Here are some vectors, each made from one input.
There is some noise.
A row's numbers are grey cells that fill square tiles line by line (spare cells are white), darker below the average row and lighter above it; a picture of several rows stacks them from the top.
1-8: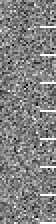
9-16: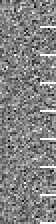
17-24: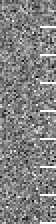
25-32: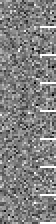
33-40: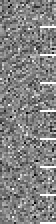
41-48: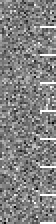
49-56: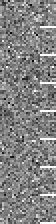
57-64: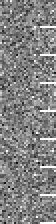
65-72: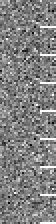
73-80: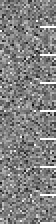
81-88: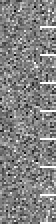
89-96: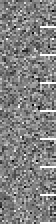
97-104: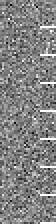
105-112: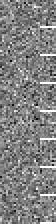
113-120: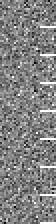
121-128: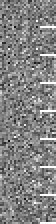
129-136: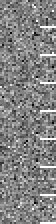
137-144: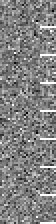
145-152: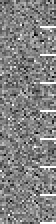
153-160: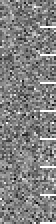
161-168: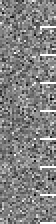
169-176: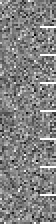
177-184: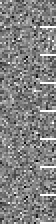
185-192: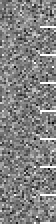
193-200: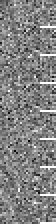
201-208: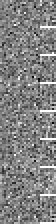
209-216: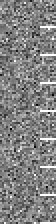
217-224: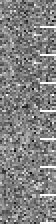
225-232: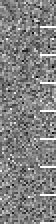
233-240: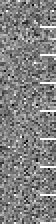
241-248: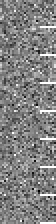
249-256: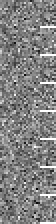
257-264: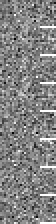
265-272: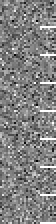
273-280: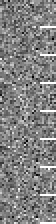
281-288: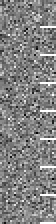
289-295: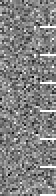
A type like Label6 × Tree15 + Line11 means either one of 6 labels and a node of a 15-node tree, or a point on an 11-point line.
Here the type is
Circle16 × (Tree10 + Unit).
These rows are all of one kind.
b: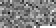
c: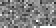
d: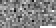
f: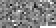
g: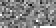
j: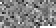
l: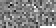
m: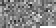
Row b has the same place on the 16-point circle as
c and g.
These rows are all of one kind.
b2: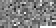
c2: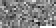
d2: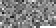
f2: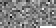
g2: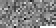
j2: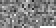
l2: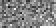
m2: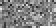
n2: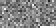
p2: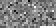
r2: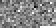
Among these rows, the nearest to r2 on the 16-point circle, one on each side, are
b2 and j2.
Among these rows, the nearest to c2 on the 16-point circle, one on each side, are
d2 and j2.
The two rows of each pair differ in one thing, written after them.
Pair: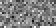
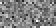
the node of the tree
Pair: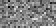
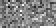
the node of the tree
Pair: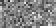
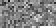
the node of the tree
